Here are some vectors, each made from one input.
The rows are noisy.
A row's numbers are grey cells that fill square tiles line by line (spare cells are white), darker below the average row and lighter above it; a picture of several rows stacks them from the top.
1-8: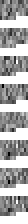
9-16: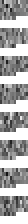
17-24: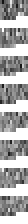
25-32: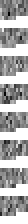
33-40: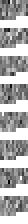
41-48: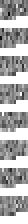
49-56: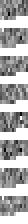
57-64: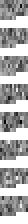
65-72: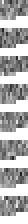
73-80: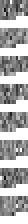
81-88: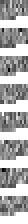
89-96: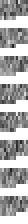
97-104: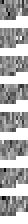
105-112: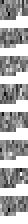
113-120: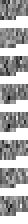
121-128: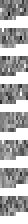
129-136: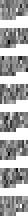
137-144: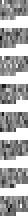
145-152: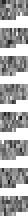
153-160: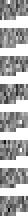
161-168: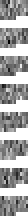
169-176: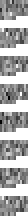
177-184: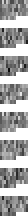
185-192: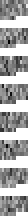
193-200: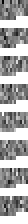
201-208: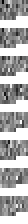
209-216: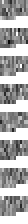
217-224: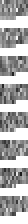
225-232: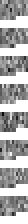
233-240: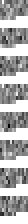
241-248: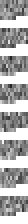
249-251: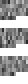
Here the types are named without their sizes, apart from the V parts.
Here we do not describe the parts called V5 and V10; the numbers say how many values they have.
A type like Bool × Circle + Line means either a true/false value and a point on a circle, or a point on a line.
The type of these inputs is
(Line + V5) × (Tree + V10).
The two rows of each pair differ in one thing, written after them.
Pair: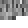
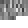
the place on the line
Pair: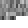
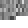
the place on the line
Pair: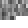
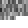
the value of V10
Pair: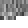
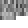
the value of V10
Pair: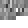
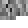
the place on the line
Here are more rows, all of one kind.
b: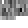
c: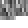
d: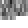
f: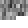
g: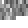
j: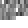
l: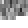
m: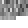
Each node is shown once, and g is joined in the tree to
m.
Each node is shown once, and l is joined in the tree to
b, d and m.
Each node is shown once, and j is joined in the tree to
c.
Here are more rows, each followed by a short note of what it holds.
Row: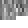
a point on a line and a value of V10
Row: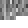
a point on a line and a value of V10
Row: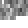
a point on a line and a node of a tree
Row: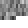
a point on a line and a value of V10
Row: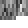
a value of V5 and a value of V10
